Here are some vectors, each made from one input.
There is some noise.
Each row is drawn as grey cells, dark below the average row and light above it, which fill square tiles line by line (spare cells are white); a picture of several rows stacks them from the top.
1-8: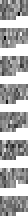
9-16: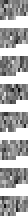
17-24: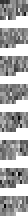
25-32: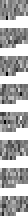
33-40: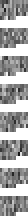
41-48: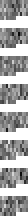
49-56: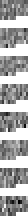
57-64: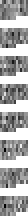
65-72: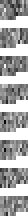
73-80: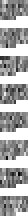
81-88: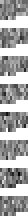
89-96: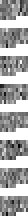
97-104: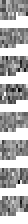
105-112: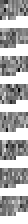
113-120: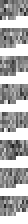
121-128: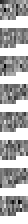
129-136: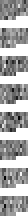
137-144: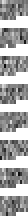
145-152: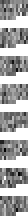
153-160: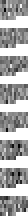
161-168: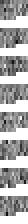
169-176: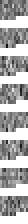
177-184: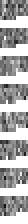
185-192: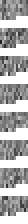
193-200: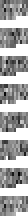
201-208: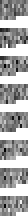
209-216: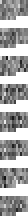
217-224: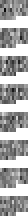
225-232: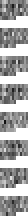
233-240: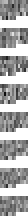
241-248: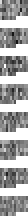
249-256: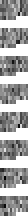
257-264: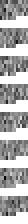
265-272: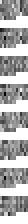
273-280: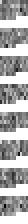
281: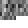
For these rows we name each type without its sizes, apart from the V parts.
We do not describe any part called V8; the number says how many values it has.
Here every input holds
four true/false values, together with either a point on a line, or a value of V8.
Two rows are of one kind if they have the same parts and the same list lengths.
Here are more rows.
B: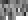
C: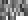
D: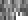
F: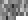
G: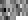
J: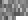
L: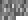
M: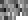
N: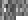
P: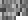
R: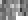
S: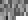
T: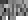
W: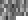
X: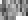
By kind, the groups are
B, C, D, G, M, P, R, T, X
F, J, L, N, S, W

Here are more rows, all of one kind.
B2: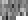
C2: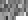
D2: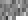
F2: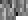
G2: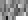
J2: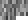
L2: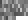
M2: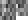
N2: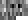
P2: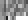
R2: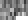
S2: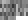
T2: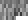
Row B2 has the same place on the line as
M2 and N2.
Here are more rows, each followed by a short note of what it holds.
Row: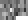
a point on a line and four true/false values
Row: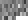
a point on a line and four true/false values
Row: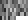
four true/false values and a value of V8
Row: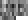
a point on a line and four true/false values
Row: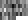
a point on a line and four true/false values
